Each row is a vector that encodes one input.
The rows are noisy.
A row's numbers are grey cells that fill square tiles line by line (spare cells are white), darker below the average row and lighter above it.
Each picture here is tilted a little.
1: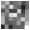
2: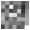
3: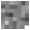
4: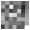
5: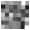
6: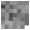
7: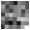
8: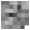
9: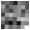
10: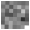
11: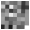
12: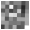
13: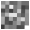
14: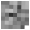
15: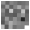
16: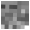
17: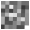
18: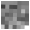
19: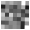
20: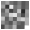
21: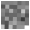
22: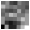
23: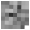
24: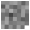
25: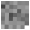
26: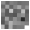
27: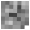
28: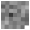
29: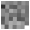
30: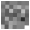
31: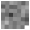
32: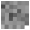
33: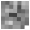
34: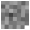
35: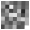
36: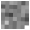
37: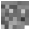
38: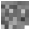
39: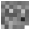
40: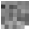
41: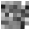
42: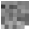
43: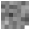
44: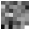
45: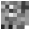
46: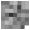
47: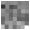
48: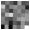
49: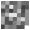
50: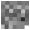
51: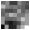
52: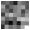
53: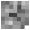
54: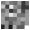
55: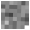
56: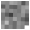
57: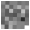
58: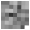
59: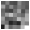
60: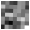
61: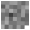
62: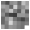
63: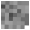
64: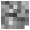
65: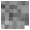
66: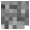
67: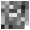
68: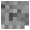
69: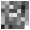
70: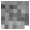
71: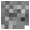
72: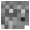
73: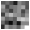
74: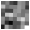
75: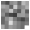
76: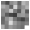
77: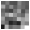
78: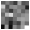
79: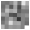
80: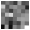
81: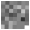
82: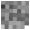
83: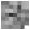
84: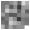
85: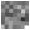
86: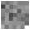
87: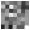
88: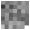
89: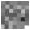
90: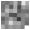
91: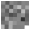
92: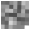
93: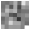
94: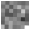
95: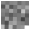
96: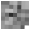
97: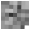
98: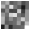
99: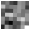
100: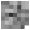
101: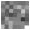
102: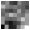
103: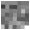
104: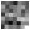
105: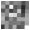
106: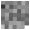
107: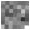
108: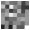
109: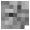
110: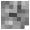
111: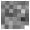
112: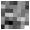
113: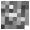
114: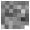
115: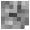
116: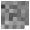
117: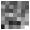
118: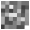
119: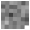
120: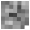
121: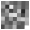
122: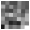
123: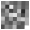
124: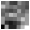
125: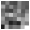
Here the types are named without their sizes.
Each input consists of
either a label and a true/false value, or a list of points on a line.
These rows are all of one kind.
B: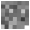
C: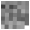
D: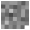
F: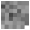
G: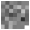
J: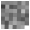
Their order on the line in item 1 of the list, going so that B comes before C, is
G, B, J, C, F, D.
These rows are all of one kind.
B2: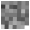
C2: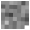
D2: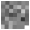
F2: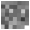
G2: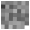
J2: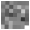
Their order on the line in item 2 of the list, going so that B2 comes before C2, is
F2, B2, G2, D2, J2, C2.
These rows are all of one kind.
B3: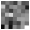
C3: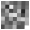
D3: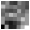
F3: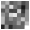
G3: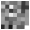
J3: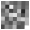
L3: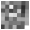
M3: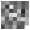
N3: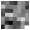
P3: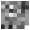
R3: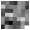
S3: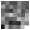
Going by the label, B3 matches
G3 and P3.
